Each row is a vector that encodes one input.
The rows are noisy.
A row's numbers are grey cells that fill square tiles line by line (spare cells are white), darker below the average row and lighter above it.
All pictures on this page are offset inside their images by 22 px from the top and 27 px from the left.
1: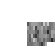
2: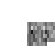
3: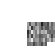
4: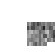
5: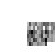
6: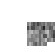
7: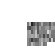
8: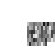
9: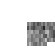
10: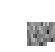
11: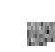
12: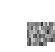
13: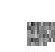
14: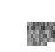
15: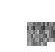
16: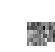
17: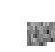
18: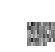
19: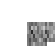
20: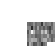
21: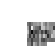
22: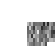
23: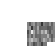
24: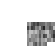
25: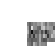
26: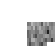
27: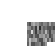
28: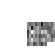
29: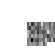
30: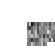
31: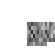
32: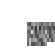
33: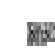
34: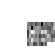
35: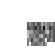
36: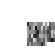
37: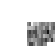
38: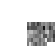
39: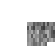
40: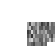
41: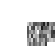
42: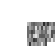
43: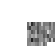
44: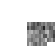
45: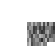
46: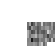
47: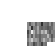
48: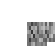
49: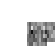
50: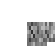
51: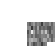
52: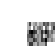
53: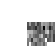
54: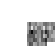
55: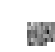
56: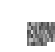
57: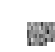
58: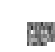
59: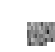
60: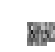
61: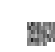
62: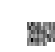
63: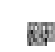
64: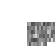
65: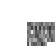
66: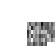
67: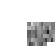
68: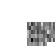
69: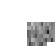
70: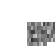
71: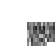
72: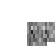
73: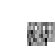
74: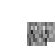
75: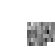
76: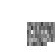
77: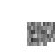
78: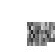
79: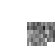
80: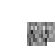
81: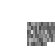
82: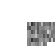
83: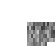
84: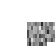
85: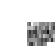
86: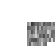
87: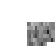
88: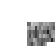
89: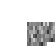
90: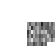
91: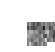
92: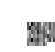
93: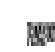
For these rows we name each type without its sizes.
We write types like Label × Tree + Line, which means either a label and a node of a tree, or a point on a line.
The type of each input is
Circle.
